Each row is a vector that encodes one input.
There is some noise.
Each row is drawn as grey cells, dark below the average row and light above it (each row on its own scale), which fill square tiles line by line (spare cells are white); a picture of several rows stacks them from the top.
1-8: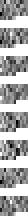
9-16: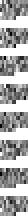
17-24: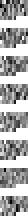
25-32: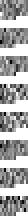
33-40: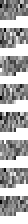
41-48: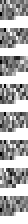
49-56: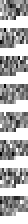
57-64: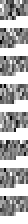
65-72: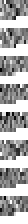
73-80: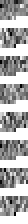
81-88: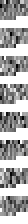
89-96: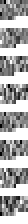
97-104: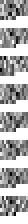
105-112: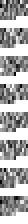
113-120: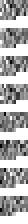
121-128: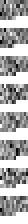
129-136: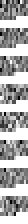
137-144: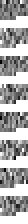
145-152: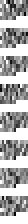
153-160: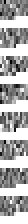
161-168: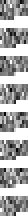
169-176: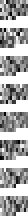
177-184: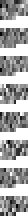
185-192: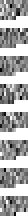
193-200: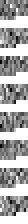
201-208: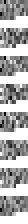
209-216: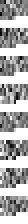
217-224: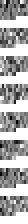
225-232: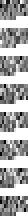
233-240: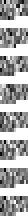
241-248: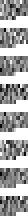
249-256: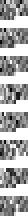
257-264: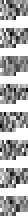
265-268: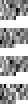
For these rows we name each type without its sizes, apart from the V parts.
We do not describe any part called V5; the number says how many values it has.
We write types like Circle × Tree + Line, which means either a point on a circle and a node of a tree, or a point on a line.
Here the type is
Bool × Label × Label + Unit + V5 × V5 × V5.
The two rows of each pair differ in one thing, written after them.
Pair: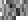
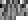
the true/false value
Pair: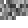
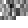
one of the two labels
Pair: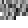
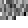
one of the two labels
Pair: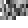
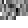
one of the two labels
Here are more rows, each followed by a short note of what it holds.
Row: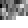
a fixed value
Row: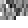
two labels and a true/false value
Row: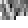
two labels and a true/false value
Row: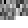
three values of V5
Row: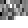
three values of V5
